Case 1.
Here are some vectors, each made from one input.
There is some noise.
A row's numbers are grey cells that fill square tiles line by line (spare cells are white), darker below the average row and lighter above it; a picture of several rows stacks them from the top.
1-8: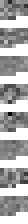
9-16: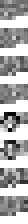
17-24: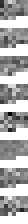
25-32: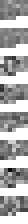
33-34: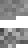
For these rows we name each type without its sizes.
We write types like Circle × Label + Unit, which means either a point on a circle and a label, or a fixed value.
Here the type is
Tree.
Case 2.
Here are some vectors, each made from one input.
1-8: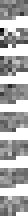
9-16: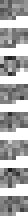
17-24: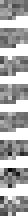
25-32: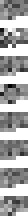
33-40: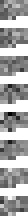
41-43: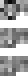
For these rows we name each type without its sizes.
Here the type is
Circle.
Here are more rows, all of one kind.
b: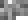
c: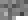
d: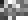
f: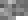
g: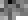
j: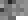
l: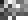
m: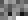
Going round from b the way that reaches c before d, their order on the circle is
b, f, c, m, g, j, l, d.
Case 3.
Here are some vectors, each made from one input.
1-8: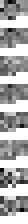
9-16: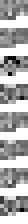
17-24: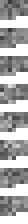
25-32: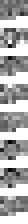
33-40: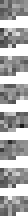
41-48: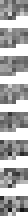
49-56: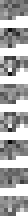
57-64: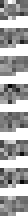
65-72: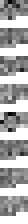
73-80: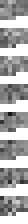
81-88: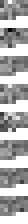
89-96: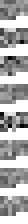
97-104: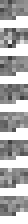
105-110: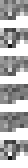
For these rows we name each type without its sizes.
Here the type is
Circle.
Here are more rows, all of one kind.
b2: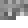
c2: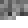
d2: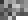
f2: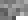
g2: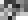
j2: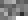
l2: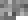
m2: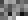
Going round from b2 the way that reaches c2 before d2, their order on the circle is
b2, l2, g2, j2, m2, c2, d2, f2.
